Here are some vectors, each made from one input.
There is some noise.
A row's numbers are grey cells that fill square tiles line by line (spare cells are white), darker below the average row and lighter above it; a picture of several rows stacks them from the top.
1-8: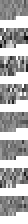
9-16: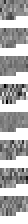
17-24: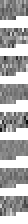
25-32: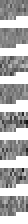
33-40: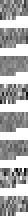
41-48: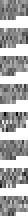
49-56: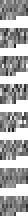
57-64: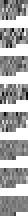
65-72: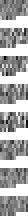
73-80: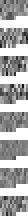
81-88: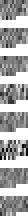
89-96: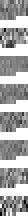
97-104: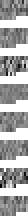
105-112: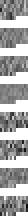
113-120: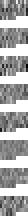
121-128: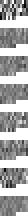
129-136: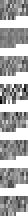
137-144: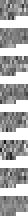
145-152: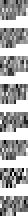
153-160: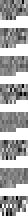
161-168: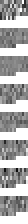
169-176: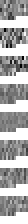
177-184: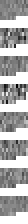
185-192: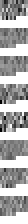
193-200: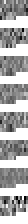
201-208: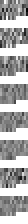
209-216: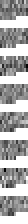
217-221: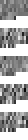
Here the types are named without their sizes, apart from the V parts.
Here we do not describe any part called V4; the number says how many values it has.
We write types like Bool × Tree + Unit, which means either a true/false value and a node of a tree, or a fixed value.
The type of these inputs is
List(Bool × V4).
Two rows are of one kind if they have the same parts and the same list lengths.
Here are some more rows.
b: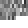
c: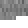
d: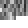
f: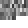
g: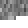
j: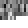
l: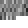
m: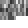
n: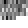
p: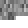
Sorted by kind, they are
b, l
c, d, g, m, n, p
f
j

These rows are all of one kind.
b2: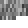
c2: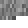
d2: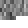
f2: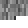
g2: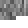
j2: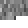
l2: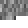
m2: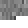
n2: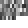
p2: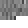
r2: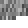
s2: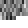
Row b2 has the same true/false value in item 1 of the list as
j2 and r2.
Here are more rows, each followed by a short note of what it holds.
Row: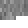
a list of three items
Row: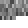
the empty list
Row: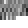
a list of two items
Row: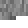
a list of one item
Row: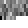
the empty list
